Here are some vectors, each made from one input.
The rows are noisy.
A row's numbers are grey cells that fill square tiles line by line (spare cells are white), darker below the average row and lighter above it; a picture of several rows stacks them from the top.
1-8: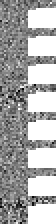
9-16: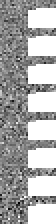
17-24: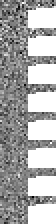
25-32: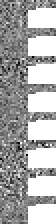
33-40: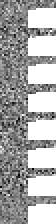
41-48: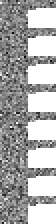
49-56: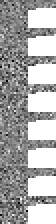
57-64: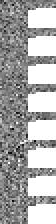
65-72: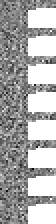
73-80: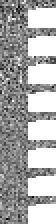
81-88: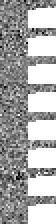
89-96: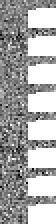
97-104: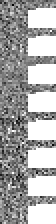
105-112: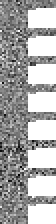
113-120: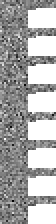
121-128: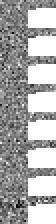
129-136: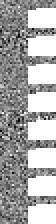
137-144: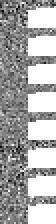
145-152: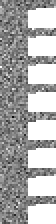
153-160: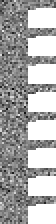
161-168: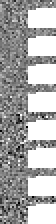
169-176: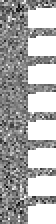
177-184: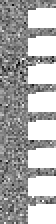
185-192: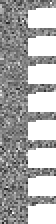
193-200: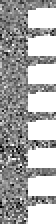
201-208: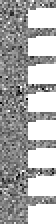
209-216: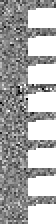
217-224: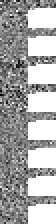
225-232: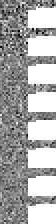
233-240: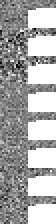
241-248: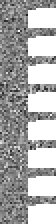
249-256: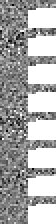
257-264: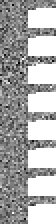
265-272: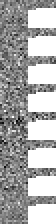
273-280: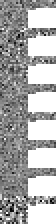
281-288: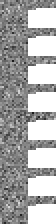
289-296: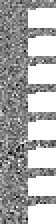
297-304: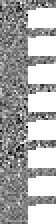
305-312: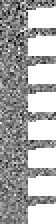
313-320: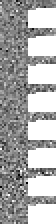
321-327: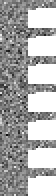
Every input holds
either a point on a 10-point circle, or one of 4 labels, or a point on a 4-point line.
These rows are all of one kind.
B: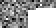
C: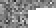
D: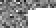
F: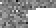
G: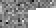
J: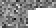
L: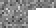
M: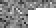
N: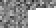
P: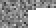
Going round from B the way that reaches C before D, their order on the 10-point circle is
B, P, M, C, G, N, D, F, J, L.
